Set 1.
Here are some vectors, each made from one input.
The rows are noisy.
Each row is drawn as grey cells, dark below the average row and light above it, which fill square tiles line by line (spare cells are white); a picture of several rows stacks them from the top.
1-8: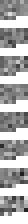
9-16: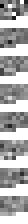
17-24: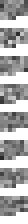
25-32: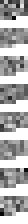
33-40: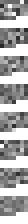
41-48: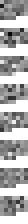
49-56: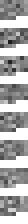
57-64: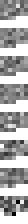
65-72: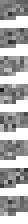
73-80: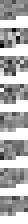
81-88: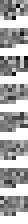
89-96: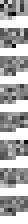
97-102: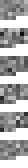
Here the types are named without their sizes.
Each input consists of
either a point on a circle, or a fixed value, or three true/false values.
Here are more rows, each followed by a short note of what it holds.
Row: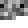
a fixed value
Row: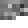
a fixed value
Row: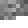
a point on a circle
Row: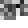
a fixed value
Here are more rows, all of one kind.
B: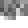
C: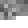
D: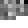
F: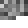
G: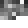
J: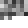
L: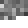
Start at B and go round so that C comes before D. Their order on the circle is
B, C, D, F, L, G, J.
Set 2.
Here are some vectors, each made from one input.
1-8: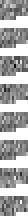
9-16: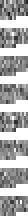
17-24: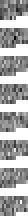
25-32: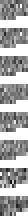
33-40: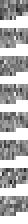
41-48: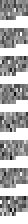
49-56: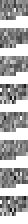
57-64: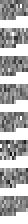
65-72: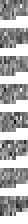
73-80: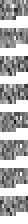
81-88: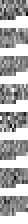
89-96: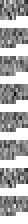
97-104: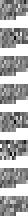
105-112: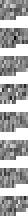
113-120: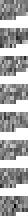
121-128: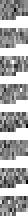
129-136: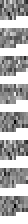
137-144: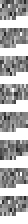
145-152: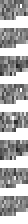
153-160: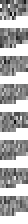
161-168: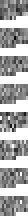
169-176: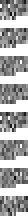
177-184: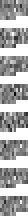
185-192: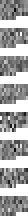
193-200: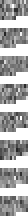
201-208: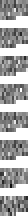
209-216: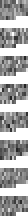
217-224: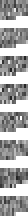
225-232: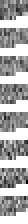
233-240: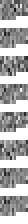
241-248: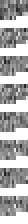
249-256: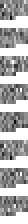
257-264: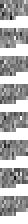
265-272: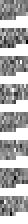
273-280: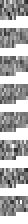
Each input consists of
either a point on an 11-point circle, or a fixed value, or a node of a 12-node tree.
